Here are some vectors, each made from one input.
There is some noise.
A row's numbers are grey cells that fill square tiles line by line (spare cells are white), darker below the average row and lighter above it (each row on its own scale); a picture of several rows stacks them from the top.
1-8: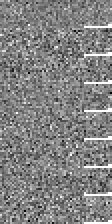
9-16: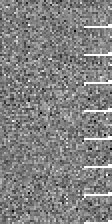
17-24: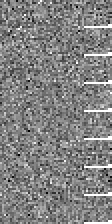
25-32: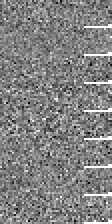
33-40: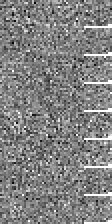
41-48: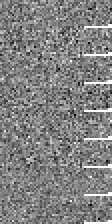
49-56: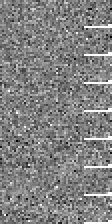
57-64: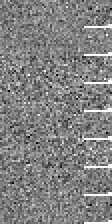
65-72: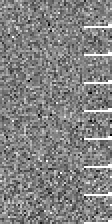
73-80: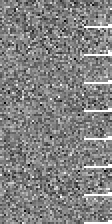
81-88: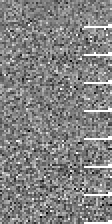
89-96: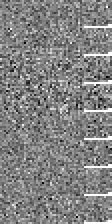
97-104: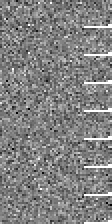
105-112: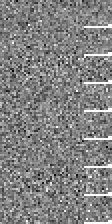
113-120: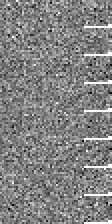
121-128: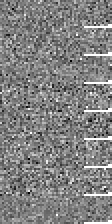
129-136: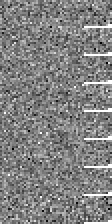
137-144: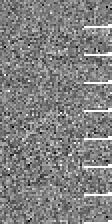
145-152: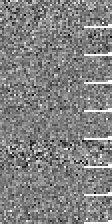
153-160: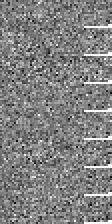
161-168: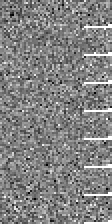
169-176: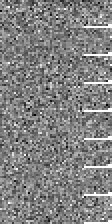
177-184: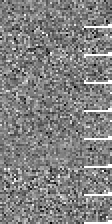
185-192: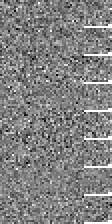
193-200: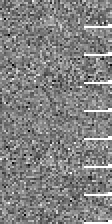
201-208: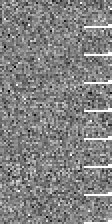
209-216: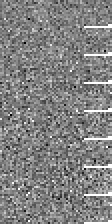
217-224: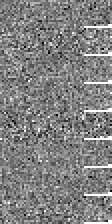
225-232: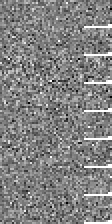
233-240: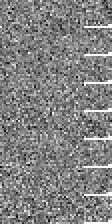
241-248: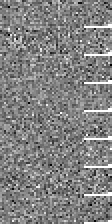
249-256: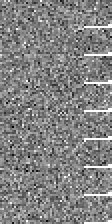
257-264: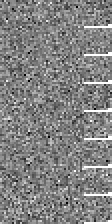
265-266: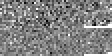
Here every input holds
a point on a 7-point line and a node of a 9-node tree, together with either a fixed value, or a node of a 9-node tree.
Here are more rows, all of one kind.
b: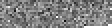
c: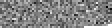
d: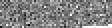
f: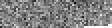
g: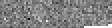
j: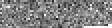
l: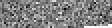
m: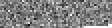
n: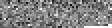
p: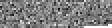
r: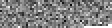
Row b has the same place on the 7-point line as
f, j and r.
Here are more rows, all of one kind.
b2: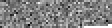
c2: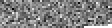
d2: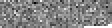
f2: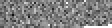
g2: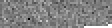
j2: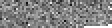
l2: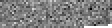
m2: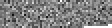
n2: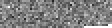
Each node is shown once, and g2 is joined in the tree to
b2, f2, j2 and n2.
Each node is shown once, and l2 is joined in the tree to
b2.
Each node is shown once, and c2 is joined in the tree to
j2.
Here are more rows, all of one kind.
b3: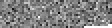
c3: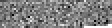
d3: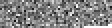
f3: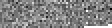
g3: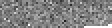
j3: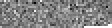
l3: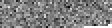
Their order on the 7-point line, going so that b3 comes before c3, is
l3, g3, j3, b3, f3, c3, d3.
